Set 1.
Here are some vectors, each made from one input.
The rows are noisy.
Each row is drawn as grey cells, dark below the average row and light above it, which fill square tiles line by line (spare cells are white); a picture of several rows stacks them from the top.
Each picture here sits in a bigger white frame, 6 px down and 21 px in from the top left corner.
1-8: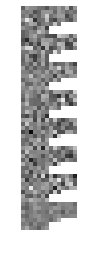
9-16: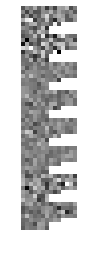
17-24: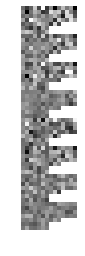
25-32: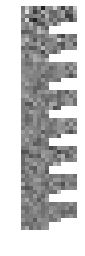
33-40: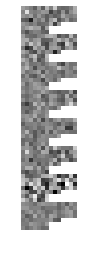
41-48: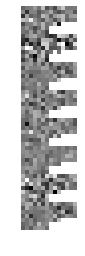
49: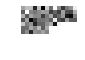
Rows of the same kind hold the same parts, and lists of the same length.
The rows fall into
2 kinds.
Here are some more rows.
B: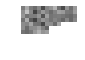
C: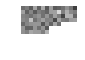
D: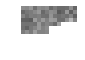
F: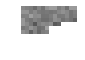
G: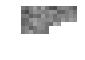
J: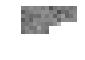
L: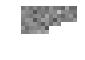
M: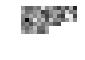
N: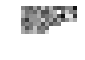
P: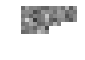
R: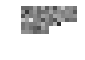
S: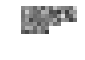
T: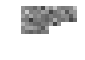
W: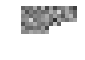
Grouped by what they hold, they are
B, C, L, N, P, W
D, F, G, J, M, R, S, T

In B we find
a point on a 4-point line.
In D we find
three true/false values.
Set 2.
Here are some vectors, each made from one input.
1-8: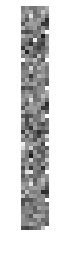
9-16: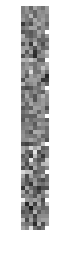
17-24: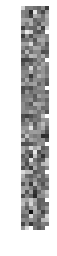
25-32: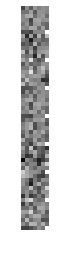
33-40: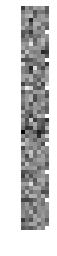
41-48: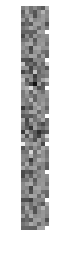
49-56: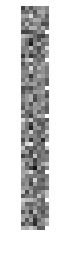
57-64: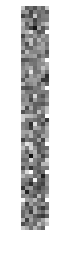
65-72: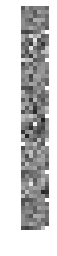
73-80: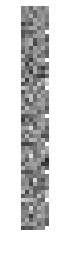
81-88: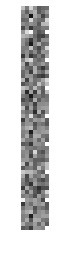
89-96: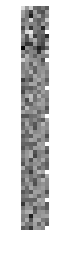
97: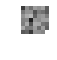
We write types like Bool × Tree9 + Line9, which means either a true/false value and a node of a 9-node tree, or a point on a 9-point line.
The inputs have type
Tree11 + Tree13.
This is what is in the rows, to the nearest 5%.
About 55% of them hold a node of an 11-node tree. The rest hold a node of a 13-node tree.
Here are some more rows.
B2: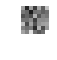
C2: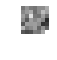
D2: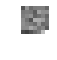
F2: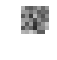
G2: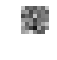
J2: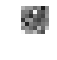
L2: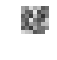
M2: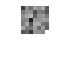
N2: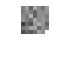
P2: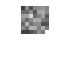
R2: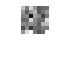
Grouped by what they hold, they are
B2, F2, G2, J2, L2, R2
C2, D2, M2, N2, P2

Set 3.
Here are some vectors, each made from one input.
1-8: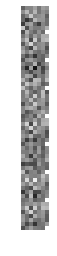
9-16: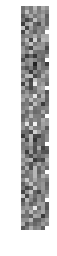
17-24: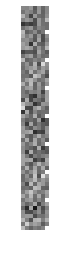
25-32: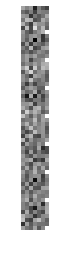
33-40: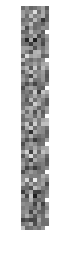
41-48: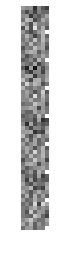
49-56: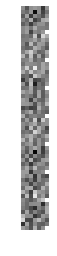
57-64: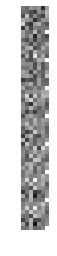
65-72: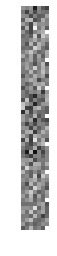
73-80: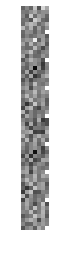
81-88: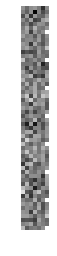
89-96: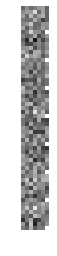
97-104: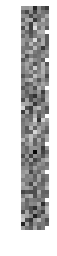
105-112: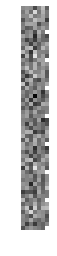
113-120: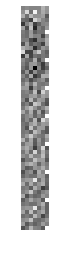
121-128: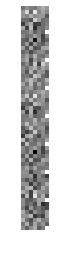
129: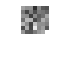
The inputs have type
Bool × Label6.
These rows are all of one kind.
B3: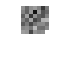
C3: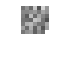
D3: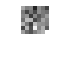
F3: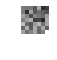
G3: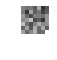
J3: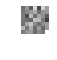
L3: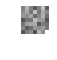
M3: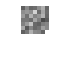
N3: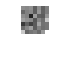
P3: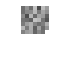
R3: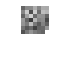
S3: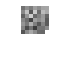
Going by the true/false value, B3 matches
D3, F3, G3 and N3.
